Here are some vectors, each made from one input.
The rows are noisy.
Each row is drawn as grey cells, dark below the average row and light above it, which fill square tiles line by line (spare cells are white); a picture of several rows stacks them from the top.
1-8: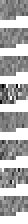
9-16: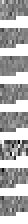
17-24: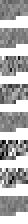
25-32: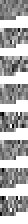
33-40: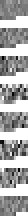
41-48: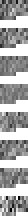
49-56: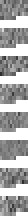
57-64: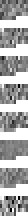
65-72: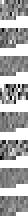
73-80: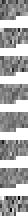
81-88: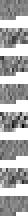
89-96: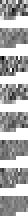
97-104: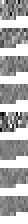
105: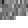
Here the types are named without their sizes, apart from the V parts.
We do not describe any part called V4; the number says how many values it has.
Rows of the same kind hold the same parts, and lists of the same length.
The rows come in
2 kinds.
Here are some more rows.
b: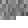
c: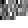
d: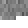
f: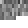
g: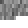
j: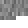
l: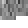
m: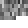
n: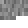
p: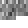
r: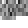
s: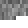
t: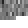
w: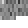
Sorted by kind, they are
b, d, f, g, l, m, r, s, t, w
c, j, n, p

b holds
a point on a circle, a point on a line, a true/false value and a value of V4.
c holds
a point on a line and a value of V4.
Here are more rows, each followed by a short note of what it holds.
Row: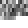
a point on a circle, a point on a line, a true/false value and a value of V4
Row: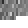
a point on a circle, a point on a line, a true/false value and a value of V4
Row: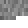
a point on a line and a value of V4
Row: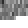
a point on a circle, a point on a line, a true/false value and a value of V4
